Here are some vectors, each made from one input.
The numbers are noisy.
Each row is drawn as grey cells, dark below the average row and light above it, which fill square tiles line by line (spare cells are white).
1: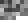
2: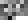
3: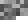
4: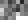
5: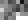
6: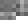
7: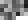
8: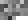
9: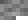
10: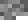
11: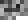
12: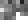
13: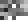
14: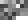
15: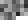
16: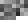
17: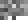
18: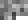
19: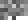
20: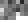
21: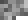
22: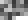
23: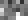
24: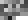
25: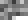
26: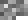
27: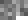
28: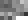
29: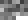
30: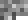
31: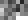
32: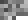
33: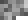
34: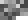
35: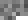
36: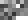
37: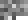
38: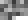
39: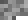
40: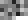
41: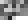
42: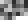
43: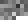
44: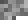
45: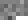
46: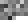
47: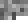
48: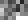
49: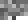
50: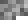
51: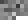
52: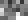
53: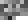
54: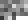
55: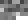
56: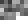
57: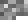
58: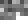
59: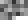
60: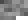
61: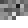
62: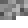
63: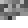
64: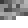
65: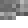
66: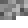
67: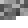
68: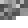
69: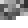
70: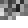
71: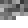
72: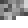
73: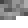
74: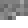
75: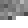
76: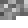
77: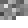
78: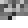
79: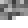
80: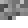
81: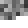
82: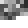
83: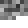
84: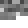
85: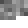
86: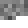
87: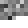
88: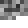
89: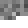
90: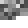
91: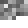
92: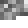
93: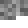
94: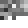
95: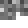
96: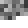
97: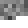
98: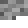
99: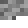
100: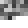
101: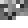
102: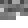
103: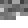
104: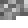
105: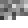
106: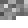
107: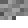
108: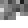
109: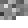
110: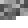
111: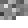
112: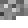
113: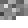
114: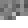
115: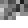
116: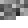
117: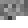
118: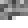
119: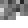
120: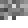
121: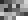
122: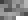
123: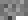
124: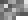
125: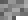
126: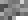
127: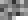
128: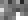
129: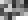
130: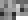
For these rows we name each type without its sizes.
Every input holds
a node of a tree.
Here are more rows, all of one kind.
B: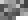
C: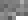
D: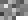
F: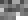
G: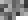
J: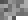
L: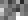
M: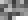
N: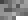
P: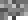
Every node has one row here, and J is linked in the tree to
D, N and P.
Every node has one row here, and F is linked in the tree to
L and N.
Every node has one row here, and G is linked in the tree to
B, C and M.
